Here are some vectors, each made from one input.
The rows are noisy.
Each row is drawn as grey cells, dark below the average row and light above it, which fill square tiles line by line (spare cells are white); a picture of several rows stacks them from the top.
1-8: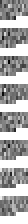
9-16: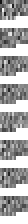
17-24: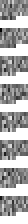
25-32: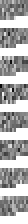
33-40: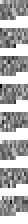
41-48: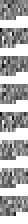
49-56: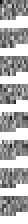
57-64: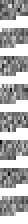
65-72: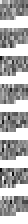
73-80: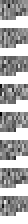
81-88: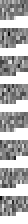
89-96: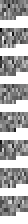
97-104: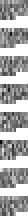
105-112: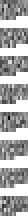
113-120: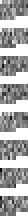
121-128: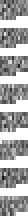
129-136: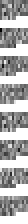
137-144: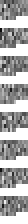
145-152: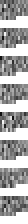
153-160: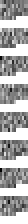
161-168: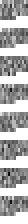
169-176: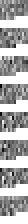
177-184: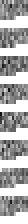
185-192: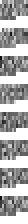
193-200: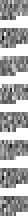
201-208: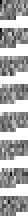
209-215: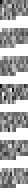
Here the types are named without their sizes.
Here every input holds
either a point on each of three lines, or four true/false values.
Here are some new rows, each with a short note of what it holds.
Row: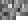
four true/false values
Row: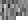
a point on each of three lines
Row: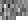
a point on each of three lines
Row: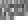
four true/false values
